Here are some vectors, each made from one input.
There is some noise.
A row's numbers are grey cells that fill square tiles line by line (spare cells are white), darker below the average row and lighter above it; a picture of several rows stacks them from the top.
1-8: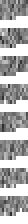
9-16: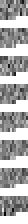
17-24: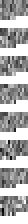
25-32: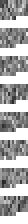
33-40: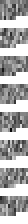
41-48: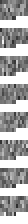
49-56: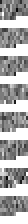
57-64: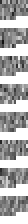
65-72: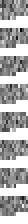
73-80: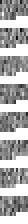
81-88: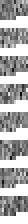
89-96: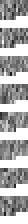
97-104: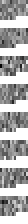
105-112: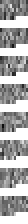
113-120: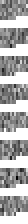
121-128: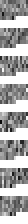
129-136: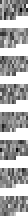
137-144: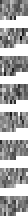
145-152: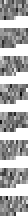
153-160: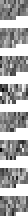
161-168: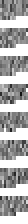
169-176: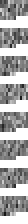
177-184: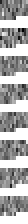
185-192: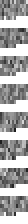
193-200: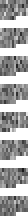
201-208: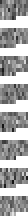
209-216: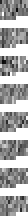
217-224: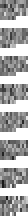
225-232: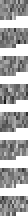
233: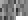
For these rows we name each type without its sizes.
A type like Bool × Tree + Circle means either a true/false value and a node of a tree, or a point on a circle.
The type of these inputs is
(Line + Tree) × Tree.
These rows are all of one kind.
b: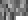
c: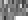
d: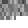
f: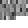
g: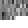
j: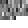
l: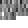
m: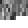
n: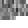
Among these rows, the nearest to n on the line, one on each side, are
d and g.
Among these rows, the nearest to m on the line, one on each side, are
b and l.
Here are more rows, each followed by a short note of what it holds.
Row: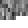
a point on a line and a node of a tree
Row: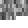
a node of each of two trees
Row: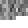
a node of each of two trees
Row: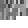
a point on a line and a node of a tree
